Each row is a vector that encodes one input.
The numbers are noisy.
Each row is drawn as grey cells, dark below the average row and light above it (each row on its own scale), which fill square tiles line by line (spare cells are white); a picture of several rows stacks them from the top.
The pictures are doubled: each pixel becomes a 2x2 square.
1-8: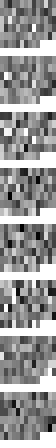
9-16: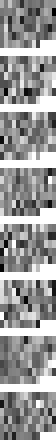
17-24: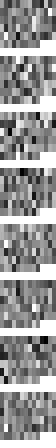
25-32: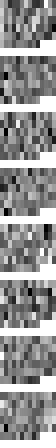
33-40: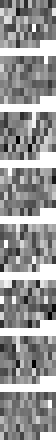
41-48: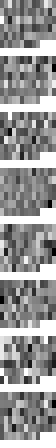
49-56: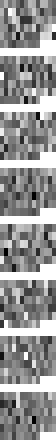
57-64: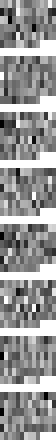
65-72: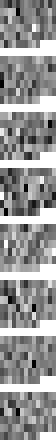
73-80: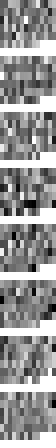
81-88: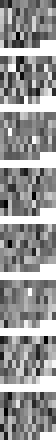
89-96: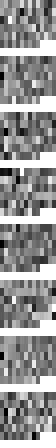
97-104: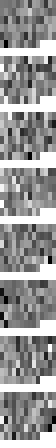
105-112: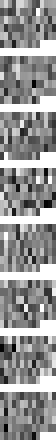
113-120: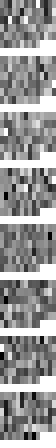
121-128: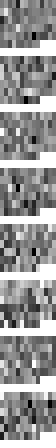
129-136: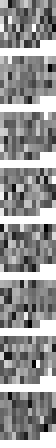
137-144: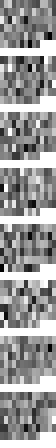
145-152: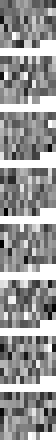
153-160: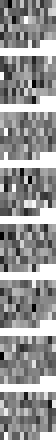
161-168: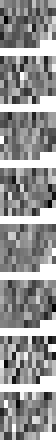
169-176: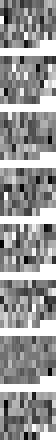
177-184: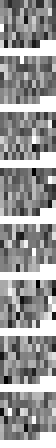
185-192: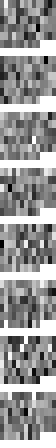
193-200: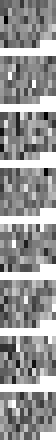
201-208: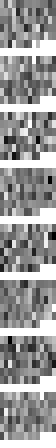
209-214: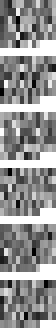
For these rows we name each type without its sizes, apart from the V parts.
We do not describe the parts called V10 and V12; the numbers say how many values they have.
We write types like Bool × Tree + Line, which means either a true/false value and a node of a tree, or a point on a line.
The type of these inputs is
Bool × (Circle + Unit) × V10 × V12.
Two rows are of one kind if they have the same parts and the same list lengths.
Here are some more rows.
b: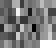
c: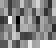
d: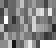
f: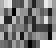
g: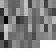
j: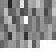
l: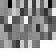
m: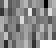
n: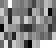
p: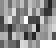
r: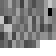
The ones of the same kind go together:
b, c, d, g, j, m, p
f, l, n, r

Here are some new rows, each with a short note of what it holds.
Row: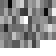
a point on a circle, a true/false value, a value of V10 and a value of V12
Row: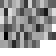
a point on a circle, a true/false value, a value of V10 and a value of V12
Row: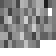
a point on a circle, a true/false value, a value of V10 and a value of V12
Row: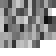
a true/false value, a value of V10 and a value of V12
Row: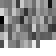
a true/false value, a value of V10 and a value of V12
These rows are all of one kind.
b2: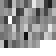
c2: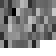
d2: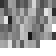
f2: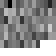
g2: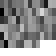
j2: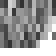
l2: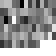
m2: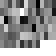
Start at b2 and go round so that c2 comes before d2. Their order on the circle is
b2, j2, c2, l2, g2, d2, f2, m2.
